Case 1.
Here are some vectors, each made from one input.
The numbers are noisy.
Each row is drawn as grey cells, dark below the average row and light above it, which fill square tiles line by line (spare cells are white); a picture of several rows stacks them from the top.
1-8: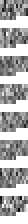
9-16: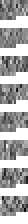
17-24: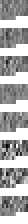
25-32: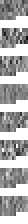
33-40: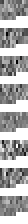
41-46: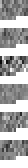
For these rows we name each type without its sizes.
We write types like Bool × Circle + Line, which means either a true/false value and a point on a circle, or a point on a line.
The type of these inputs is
Line.
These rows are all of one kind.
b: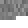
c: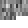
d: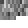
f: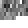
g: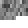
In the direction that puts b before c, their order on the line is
f, g, b, c, d.
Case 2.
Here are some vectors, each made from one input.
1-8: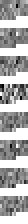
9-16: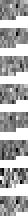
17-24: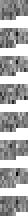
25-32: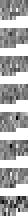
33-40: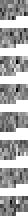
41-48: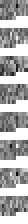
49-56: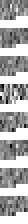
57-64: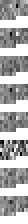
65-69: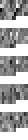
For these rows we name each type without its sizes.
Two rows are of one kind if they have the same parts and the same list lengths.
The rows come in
2 kinds.
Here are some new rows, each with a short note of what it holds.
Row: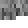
a node of a tree
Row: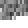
a node of a tree
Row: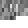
a node of a tree
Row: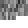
a node of a tree
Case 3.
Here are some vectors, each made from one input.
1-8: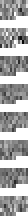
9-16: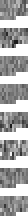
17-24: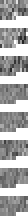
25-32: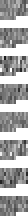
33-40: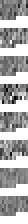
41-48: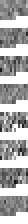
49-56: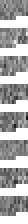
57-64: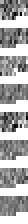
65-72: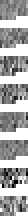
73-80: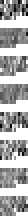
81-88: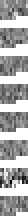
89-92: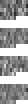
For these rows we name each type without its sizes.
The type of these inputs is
Circle.
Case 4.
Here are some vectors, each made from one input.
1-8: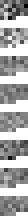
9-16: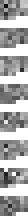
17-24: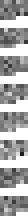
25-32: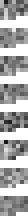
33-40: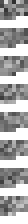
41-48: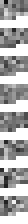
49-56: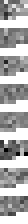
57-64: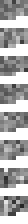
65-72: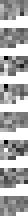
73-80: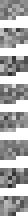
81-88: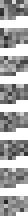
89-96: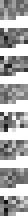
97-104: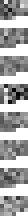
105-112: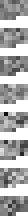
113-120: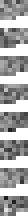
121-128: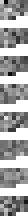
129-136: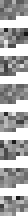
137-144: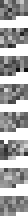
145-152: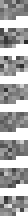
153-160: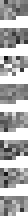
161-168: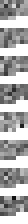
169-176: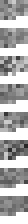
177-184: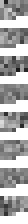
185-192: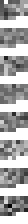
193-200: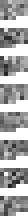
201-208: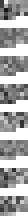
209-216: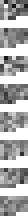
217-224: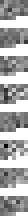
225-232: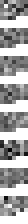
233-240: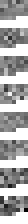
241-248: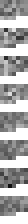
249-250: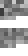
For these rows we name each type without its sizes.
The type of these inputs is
Label.
